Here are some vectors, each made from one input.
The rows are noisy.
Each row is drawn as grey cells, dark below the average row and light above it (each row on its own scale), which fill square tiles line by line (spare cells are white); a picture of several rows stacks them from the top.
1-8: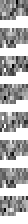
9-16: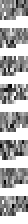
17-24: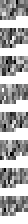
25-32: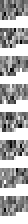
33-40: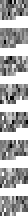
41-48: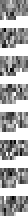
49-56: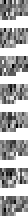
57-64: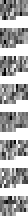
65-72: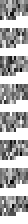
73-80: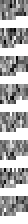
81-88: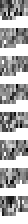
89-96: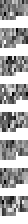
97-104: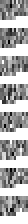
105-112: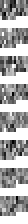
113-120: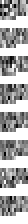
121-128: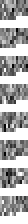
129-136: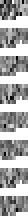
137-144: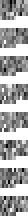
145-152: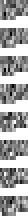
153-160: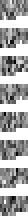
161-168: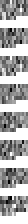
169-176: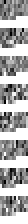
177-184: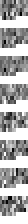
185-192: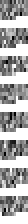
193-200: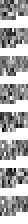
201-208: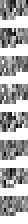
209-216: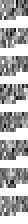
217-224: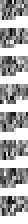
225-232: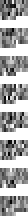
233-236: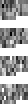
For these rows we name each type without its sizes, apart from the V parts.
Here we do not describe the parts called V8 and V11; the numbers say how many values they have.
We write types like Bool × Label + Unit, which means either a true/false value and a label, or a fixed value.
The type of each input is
Bool × Line × V11 + V8.
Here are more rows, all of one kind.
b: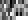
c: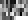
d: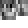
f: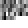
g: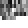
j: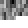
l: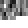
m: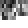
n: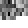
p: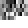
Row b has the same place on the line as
d, g, l and m.
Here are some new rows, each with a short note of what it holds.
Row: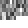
a value of V8
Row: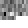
a point on a line, a true/false value and a value of V11
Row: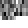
a point on a line, a true/false value and a value of V11
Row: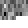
a point on a line, a true/false value and a value of V11
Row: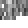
a value of V8
